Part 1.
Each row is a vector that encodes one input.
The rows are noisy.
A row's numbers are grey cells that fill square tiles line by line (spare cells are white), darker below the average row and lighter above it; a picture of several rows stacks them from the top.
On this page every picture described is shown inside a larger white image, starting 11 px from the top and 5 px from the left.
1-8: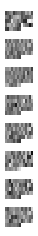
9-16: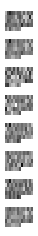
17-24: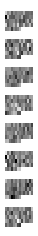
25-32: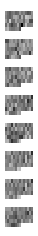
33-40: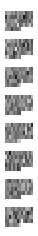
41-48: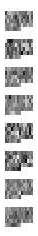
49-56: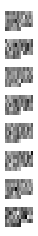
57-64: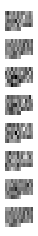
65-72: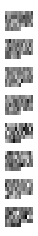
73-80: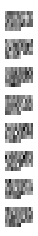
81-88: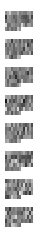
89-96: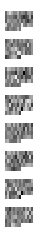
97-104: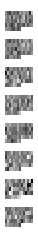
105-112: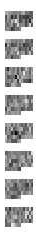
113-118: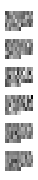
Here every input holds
a list of up to two points on a 5-point line.
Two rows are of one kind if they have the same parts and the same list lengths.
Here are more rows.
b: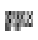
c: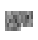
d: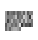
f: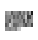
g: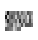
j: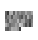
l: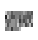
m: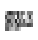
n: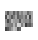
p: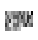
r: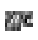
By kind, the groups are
b, d, g, j, m, n
c, f, l, p
r

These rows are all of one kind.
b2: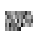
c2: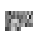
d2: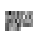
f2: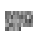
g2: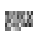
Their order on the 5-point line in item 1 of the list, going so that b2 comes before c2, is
g2, b2, d2, f2, c2.
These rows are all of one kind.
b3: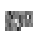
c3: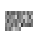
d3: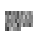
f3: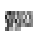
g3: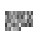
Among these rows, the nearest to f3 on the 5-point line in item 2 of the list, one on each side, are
b3 and d3.
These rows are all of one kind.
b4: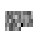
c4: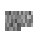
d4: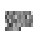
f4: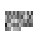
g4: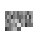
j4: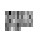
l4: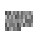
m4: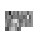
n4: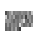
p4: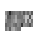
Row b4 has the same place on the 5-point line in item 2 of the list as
d4, g4 and n4.
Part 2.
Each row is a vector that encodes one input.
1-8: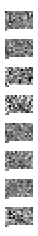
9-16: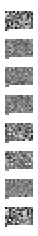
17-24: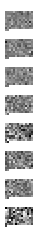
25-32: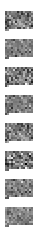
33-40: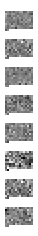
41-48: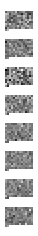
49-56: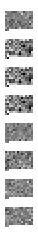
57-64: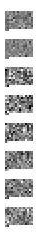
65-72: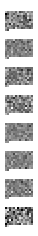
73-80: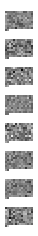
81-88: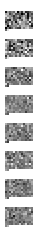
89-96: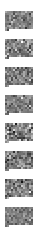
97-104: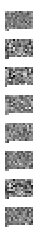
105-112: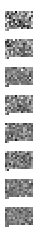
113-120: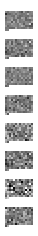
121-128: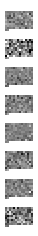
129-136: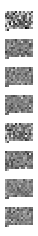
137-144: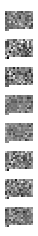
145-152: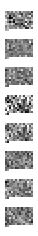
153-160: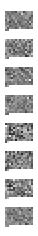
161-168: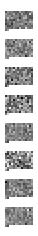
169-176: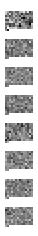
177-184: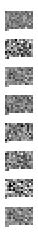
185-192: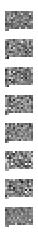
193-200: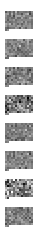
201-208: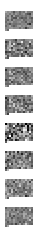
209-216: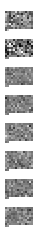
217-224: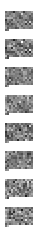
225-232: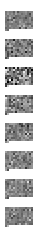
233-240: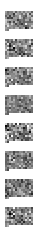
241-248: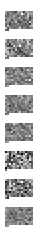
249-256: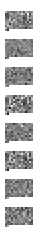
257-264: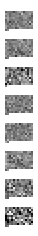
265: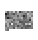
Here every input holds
a list of up to two points on a 14-point line.
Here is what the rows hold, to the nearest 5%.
All of them are lists of up to two points on a 14-point line: about 5% are empty, 50% hold one and 45% two.
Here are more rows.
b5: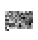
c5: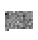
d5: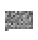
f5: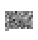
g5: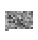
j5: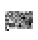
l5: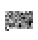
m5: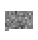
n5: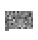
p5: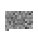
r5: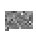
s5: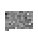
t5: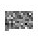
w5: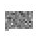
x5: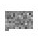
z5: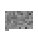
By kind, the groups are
b5, j5, l5
c5, f5, m5, s5, t5, w5
d5, g5, n5, p5, r5, x5, z5

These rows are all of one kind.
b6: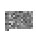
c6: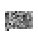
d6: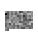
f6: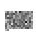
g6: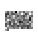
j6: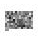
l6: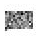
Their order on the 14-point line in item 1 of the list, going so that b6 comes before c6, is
f6, b6, c6, l6, d6, j6, g6.
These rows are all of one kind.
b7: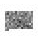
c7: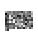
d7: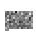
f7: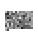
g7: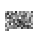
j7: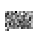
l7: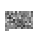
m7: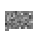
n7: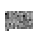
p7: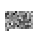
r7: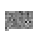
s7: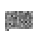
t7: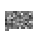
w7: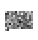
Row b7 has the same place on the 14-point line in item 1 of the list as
g7, l7 and w7.
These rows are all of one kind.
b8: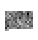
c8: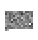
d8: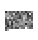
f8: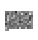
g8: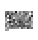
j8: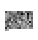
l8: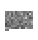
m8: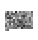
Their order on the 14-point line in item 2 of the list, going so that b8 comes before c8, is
l8, j8, m8, b8, g8, d8, c8, f8.
